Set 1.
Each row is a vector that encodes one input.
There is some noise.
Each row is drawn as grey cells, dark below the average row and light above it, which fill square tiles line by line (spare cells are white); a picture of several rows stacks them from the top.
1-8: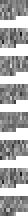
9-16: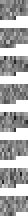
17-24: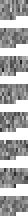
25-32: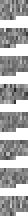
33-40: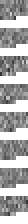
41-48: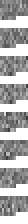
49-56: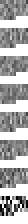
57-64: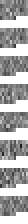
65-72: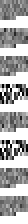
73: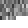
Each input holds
either a fixed value, or a node of a 12-node tree.
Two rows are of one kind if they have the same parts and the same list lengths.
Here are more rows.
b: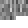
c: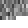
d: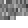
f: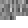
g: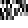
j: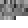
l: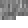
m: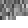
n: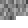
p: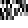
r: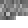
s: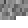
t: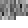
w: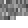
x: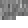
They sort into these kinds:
b, c, d, f, j, l, m, n, r, s, t, w, x
g, p

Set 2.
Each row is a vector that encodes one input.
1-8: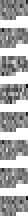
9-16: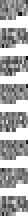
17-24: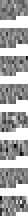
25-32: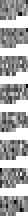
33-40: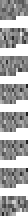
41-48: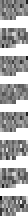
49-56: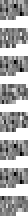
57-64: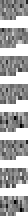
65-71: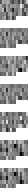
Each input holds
a node of an 11-node tree.
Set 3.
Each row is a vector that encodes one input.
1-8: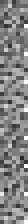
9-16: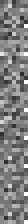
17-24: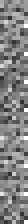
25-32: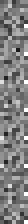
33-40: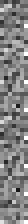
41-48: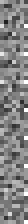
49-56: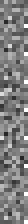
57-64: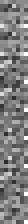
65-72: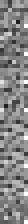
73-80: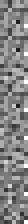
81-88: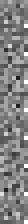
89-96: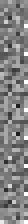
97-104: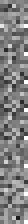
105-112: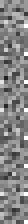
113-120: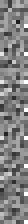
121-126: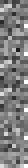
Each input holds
a point on a 9-point circle.
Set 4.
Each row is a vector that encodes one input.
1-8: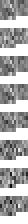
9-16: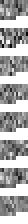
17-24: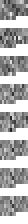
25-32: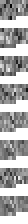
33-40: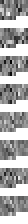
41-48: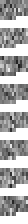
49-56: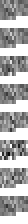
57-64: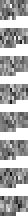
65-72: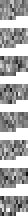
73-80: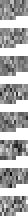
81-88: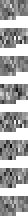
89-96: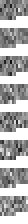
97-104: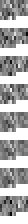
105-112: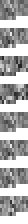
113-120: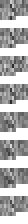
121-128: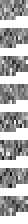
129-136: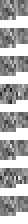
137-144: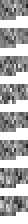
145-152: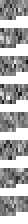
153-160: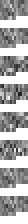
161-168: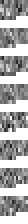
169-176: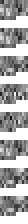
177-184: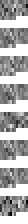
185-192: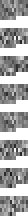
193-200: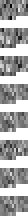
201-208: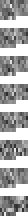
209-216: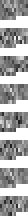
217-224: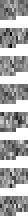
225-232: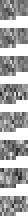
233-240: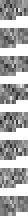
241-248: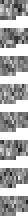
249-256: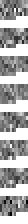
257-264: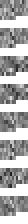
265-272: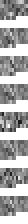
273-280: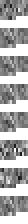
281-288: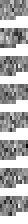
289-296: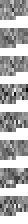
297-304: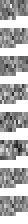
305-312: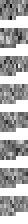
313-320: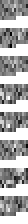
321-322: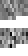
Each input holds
one of 5 labels.
